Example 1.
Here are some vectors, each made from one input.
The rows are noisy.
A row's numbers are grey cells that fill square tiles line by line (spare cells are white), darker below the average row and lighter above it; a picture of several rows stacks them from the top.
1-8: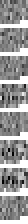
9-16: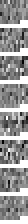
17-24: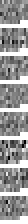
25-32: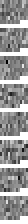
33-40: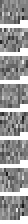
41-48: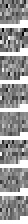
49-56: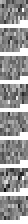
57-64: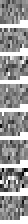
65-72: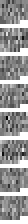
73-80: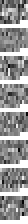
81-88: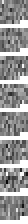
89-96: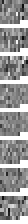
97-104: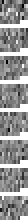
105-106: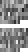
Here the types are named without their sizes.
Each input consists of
a point on each of two lines and a true/false value.
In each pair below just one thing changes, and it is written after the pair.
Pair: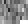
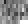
the true/false value
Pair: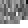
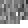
the true/false value
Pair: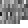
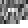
the true/false value
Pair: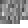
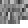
the place on one of the two lines
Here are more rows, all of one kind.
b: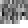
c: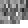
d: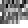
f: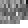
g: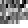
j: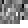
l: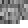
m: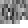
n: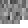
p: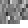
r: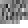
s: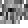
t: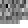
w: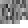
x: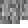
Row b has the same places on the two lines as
d, g, m and w.
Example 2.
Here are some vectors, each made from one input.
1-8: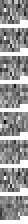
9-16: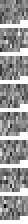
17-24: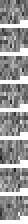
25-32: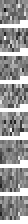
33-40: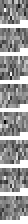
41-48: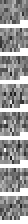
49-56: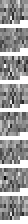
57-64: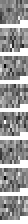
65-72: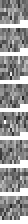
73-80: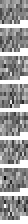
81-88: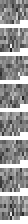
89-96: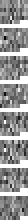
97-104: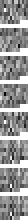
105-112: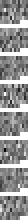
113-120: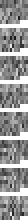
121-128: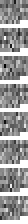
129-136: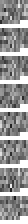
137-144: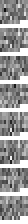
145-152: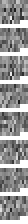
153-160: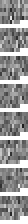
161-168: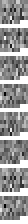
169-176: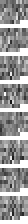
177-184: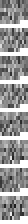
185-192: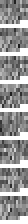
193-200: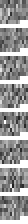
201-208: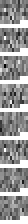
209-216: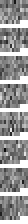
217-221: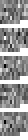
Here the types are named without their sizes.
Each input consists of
a point on a line and a true/false value.
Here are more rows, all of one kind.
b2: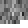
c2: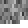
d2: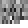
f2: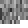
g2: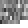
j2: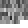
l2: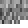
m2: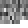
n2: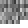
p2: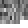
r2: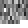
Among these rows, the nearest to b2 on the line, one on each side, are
c2 and j2.
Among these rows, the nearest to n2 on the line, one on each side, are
m2 and r2.
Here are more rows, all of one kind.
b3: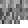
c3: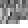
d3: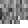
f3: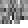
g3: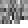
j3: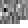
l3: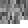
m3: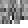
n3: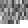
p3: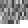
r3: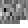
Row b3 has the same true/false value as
d3 and l3.
